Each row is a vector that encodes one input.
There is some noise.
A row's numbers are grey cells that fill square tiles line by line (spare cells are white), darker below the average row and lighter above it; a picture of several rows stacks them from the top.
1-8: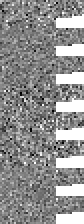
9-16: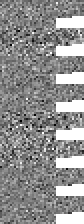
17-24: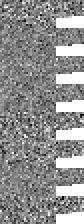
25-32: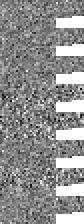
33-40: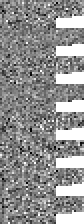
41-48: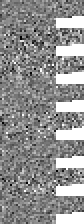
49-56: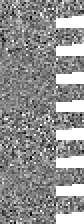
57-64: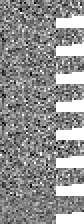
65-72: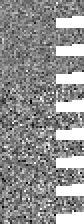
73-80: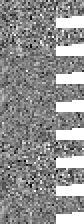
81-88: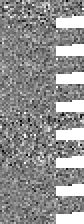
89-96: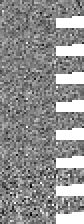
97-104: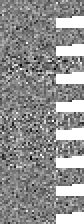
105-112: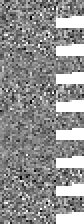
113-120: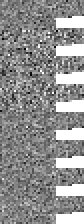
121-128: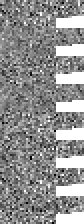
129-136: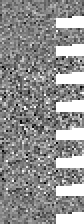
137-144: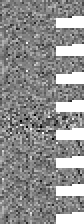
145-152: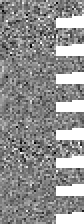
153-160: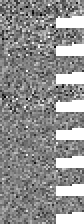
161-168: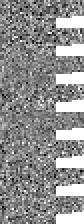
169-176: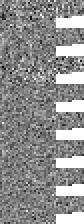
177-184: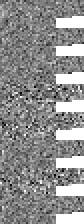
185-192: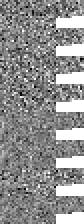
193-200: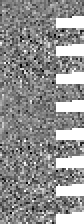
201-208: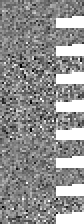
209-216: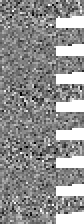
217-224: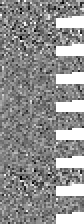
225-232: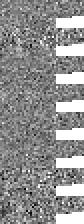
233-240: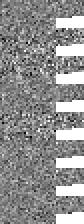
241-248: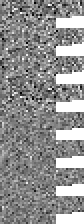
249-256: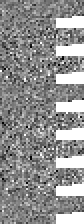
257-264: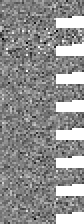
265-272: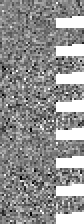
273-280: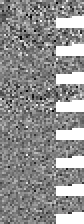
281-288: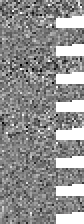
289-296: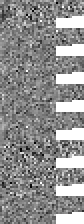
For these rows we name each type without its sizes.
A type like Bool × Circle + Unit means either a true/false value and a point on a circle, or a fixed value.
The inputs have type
Circle × (Circle + Tree).
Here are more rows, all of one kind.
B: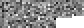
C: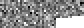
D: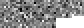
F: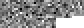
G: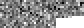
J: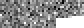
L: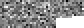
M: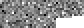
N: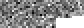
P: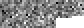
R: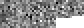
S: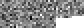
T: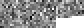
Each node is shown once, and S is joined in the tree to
R and T.
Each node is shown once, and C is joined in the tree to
G.
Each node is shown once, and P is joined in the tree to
J, M, N and R.
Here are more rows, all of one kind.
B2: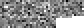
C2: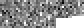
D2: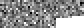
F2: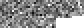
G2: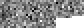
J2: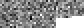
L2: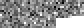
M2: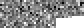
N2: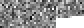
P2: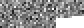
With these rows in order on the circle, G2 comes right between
B2 and C2.
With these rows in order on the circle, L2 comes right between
J2 and N2.
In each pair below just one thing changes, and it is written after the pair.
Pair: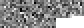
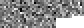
the place on the circle
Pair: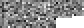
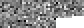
the place on the circle
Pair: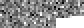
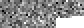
the node of the tree
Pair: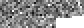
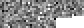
the node of the tree
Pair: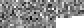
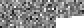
the place on the circle
